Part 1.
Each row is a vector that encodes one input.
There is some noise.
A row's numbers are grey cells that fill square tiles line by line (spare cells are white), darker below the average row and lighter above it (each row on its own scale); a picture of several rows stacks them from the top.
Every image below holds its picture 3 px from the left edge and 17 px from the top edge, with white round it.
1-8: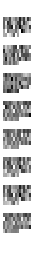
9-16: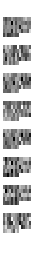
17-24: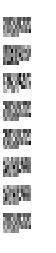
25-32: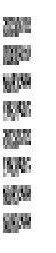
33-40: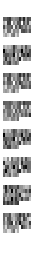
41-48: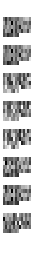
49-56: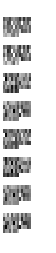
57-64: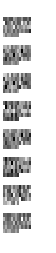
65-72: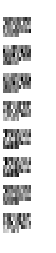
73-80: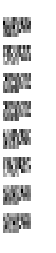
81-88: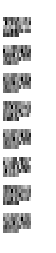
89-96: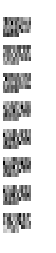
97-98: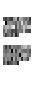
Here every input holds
either a point on a 7-point line, or a point on a 9-point line.
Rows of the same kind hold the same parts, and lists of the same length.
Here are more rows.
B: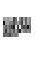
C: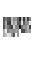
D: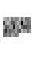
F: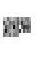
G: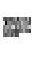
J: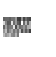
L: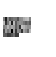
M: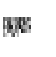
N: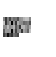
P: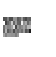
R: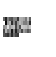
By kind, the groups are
B, D, F
C, G, J, L, M, N, P, R

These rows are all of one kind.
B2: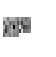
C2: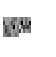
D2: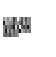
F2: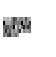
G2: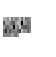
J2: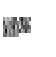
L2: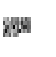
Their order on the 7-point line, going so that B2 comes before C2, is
B2, L2, G2, C2, F2, D2, J2.
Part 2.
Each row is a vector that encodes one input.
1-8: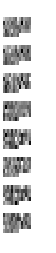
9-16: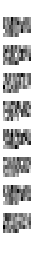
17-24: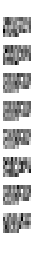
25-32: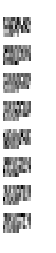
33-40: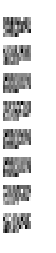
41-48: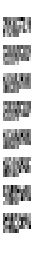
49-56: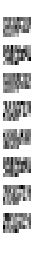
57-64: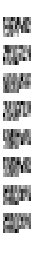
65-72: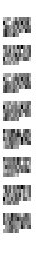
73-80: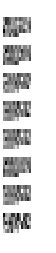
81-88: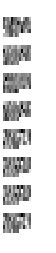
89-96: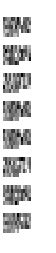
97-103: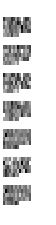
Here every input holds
either a point on a 14-point circle, or a point on each of two 3-point lines.
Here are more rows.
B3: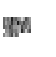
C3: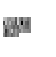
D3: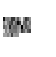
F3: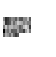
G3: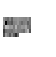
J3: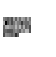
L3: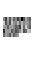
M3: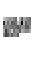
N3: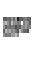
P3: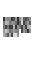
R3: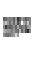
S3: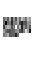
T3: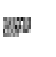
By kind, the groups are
B3, D3, F3, G3, J3, L3, N3, P3, R3, S3, T3
C3, M3

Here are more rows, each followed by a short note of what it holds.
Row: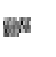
a point on each of two 3-point lines
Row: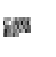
a point on each of two 3-point lines
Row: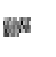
a point on each of two 3-point lines
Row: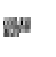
a point on each of two 3-point lines
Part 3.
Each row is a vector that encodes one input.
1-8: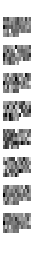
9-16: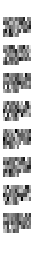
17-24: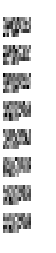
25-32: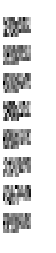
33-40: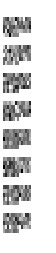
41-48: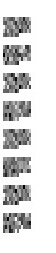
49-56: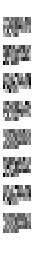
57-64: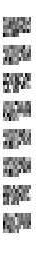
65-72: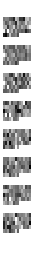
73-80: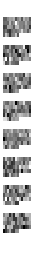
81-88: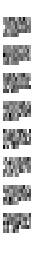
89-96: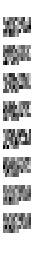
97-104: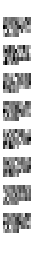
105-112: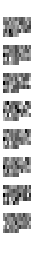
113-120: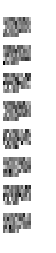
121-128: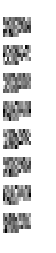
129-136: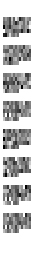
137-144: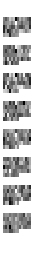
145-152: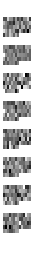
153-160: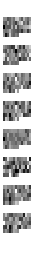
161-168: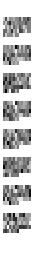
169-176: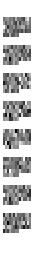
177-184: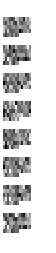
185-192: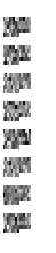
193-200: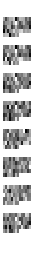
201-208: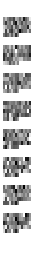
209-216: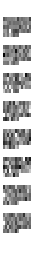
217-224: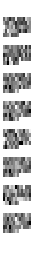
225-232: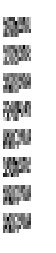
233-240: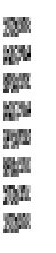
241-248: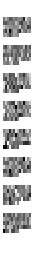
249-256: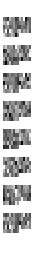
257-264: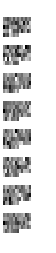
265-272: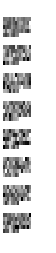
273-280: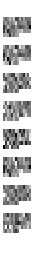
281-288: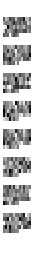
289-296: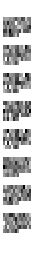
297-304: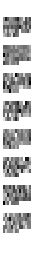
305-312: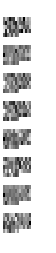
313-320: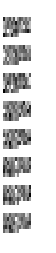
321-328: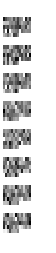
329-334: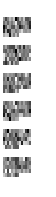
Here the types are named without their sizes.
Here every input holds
a list of points on a line.
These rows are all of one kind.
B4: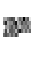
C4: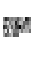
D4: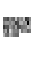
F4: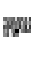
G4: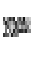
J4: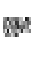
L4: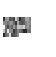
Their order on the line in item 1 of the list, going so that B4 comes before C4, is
B4, G4, L4, F4, D4, C4, J4.
